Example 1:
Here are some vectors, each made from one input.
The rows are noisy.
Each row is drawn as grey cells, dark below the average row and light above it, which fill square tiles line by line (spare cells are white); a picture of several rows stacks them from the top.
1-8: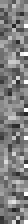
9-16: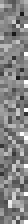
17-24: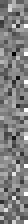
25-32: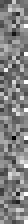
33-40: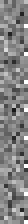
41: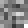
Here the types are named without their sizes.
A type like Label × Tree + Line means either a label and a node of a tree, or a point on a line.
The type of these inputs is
Bool × Bool × Bool + Line.
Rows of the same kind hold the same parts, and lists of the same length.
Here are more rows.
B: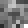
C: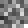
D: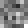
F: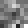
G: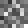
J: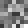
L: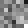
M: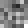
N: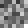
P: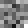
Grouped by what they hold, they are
B, C, F, G, J, N
D, L, M, P

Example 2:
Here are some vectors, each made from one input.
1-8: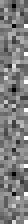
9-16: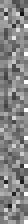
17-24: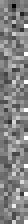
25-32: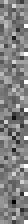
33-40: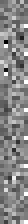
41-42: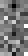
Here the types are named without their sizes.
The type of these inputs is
Bool × Bool × Bool + Line.
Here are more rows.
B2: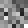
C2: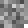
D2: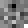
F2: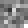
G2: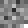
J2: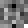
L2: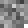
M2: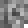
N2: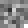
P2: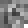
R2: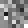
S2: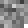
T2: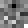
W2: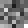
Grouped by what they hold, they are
B2, D2, J2, R2, T2, W2
C2, F2, G2, L2, M2, N2, P2, S2

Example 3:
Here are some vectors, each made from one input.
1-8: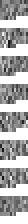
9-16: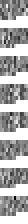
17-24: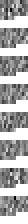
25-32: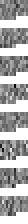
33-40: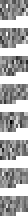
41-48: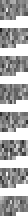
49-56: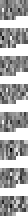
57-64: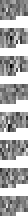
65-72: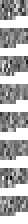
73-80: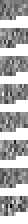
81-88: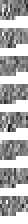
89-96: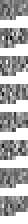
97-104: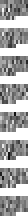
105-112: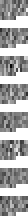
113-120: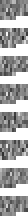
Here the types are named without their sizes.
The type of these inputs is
Line × Line + Tree.
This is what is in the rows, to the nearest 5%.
About 40% of them hold a point on each of two lines. The rest hold a node of a tree.
